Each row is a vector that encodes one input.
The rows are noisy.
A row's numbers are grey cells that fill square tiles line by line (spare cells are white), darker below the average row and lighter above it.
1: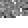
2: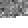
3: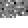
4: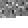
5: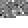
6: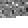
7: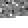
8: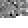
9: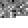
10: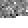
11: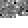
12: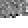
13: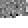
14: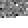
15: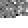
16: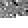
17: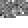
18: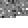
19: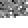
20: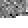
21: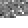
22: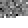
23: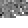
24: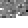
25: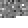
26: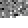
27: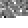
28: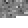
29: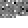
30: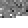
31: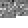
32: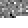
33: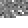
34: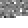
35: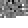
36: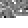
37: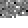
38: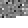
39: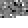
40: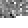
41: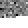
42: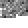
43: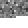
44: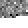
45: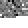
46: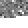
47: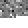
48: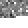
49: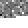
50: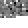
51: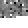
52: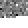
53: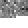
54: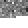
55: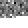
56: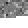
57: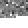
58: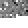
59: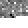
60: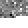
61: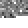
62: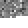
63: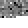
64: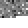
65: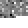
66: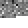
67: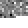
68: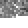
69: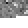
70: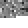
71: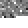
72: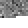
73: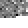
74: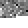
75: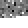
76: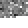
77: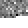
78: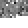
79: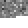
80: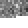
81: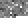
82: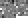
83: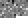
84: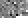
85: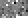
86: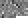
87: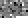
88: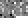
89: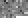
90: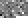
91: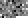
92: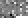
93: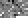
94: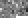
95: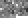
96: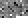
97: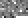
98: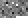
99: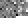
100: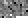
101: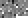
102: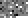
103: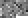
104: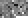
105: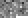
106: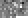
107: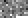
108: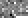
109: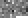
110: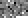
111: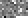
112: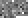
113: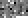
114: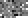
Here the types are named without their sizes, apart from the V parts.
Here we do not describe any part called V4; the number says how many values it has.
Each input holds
a label and a value of V4, together with either a fixed value, or four true/false values.
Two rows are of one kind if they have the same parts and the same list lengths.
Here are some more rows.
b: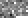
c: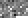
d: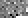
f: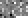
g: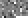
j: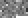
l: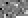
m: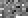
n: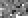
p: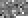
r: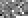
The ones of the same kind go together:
b, d, f, g, p, r
c, j, l, m, n

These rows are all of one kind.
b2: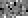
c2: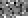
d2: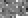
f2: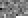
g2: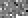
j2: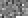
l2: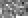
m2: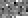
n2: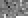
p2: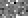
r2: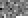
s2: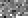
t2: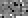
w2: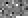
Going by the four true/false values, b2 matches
c2, f2, r2 and w2.
